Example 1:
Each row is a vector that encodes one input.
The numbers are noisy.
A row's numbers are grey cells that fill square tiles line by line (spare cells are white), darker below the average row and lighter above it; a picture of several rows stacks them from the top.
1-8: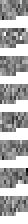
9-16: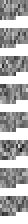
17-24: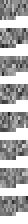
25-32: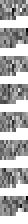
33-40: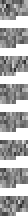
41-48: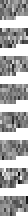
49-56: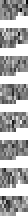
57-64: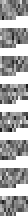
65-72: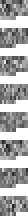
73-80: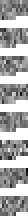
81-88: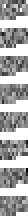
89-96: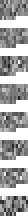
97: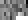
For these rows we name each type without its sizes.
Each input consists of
a node of a tree.
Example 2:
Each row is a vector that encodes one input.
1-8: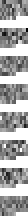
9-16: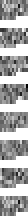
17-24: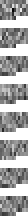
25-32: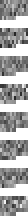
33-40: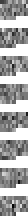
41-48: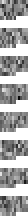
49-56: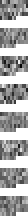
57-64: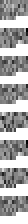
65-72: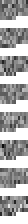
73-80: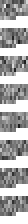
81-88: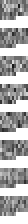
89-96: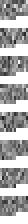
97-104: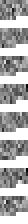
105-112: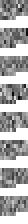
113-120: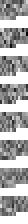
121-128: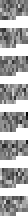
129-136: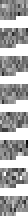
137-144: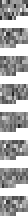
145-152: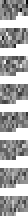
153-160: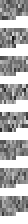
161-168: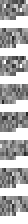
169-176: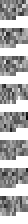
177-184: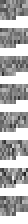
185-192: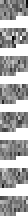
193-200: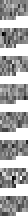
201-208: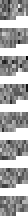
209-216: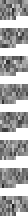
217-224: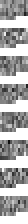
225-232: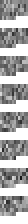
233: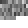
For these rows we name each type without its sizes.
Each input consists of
a node of a tree.
